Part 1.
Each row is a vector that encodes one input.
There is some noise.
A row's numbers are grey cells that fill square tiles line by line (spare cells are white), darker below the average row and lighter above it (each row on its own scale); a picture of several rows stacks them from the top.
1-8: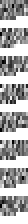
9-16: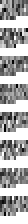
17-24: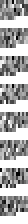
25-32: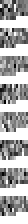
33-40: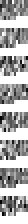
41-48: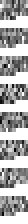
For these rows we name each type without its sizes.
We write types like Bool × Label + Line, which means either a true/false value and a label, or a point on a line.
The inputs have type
Label.
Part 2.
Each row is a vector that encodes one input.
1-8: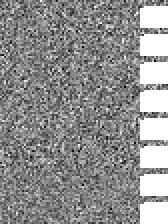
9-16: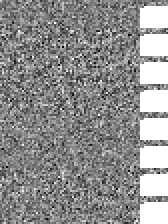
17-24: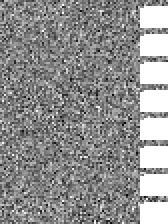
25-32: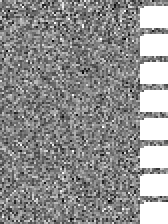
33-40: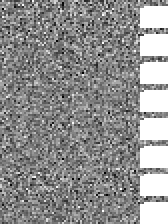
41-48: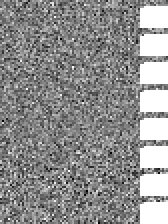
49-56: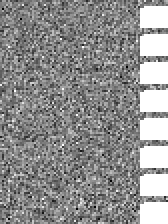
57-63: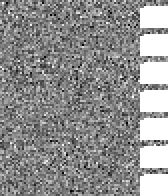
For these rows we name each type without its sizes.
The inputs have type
Tree.
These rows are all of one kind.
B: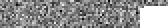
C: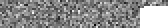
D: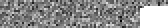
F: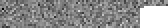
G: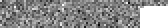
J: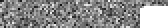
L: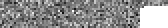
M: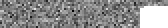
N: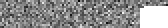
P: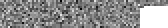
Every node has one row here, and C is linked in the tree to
F and L.
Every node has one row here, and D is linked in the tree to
L and P.
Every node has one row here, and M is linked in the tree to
G.
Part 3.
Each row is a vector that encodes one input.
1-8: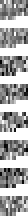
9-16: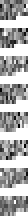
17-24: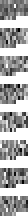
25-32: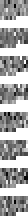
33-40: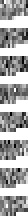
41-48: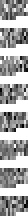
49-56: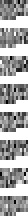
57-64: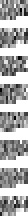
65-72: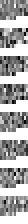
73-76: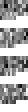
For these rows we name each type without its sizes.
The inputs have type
Bool × Bool × Bool.
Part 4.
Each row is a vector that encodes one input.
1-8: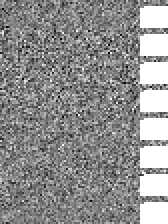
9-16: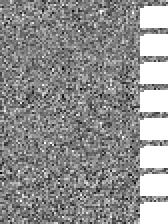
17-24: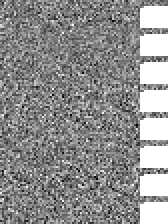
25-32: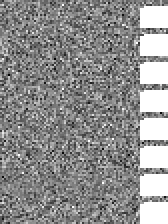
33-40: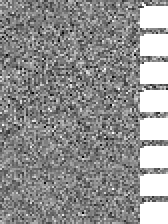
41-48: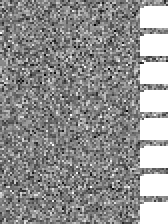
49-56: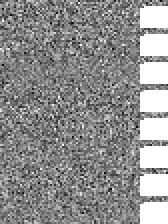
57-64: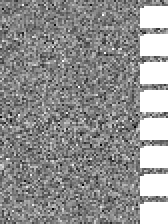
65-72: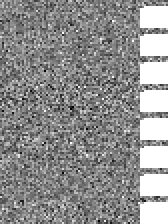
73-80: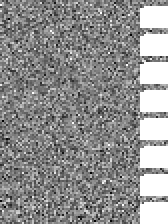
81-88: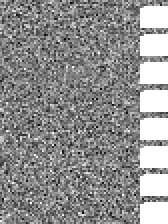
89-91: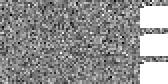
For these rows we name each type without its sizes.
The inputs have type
Tree.
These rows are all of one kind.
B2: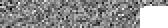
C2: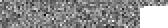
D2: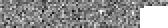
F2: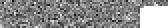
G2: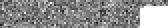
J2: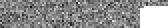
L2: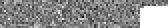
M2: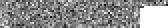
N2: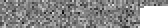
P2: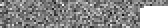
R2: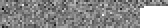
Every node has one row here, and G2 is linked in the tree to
B2, N2 and P2.
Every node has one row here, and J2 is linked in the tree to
M2 and R2.
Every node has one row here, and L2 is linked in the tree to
F2 and N2.
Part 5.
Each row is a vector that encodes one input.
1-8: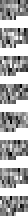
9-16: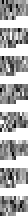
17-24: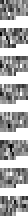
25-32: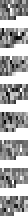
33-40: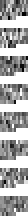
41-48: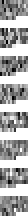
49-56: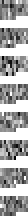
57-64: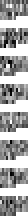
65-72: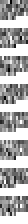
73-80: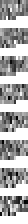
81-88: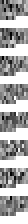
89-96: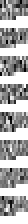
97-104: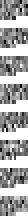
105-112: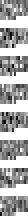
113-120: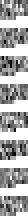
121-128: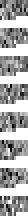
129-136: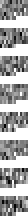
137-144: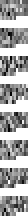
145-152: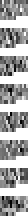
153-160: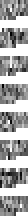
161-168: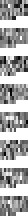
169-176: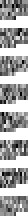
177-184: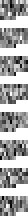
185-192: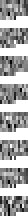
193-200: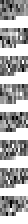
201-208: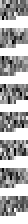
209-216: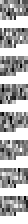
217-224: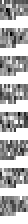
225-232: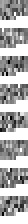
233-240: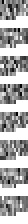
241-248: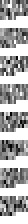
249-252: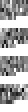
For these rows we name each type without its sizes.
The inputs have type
Tree.
